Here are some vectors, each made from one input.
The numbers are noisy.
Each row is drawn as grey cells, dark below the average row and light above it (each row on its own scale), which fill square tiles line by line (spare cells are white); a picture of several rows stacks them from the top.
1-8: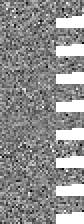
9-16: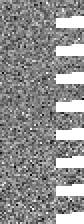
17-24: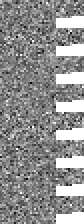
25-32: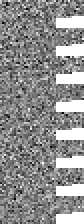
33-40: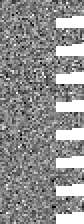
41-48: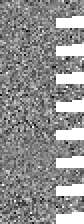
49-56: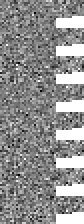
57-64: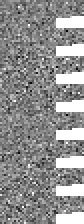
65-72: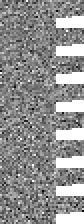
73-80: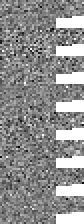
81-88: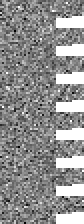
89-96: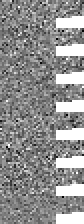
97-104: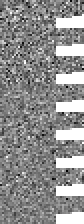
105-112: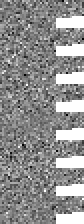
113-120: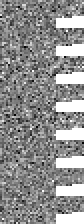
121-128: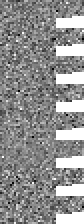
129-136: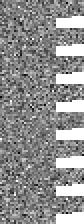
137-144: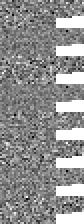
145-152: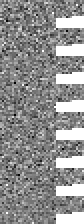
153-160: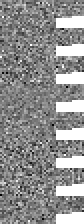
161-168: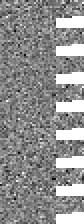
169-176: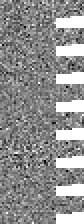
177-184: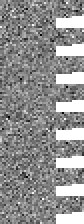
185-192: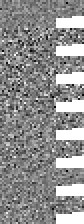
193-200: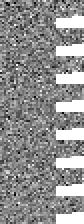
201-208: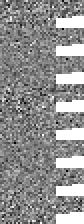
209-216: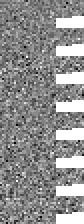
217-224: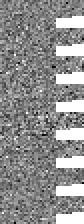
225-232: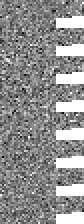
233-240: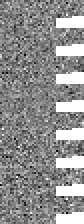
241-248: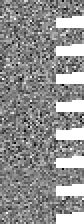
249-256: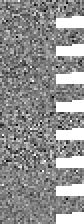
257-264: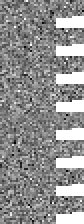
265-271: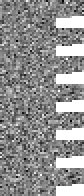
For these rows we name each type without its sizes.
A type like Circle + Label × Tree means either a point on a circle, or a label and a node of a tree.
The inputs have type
(Bool × (Circle + Unit) + Unit) × Label.
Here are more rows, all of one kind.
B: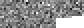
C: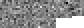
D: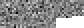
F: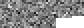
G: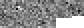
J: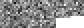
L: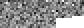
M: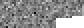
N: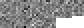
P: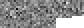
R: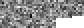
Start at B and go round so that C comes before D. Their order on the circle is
B, F, M, N, J, R, L, P, C, G, D.
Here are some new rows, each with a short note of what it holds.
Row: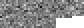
a label
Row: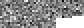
a label and a true/false value
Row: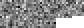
a label
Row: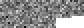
a point on a circle, a label and a true/false value
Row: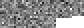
a label and a true/false value
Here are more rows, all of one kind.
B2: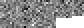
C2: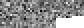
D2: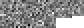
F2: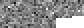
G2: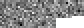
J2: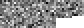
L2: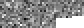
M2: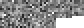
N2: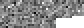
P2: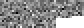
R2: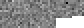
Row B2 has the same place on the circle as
F2 and N2.
